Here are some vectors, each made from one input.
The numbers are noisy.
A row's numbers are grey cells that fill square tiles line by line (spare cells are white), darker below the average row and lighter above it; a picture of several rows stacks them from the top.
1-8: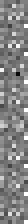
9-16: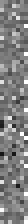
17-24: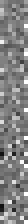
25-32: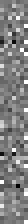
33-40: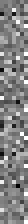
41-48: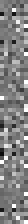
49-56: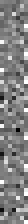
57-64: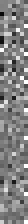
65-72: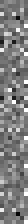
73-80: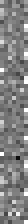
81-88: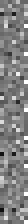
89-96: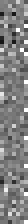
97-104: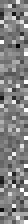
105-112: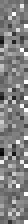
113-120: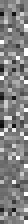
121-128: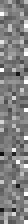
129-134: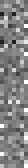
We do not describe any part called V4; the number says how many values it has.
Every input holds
either a point on a 5-point circle, a true/false value and a value of V4, or a list of up to two points on a 5-point line.
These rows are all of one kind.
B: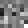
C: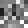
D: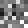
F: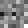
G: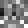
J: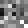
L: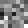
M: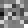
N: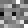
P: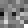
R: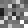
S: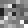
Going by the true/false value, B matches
F, L and P.
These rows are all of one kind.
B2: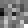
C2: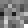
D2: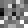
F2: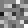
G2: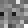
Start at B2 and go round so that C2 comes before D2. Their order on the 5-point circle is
B2, C2, F2, G2, D2.
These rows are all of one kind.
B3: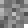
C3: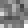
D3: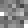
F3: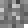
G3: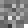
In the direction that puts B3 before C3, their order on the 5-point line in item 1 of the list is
G3, F3, B3, D3, C3.
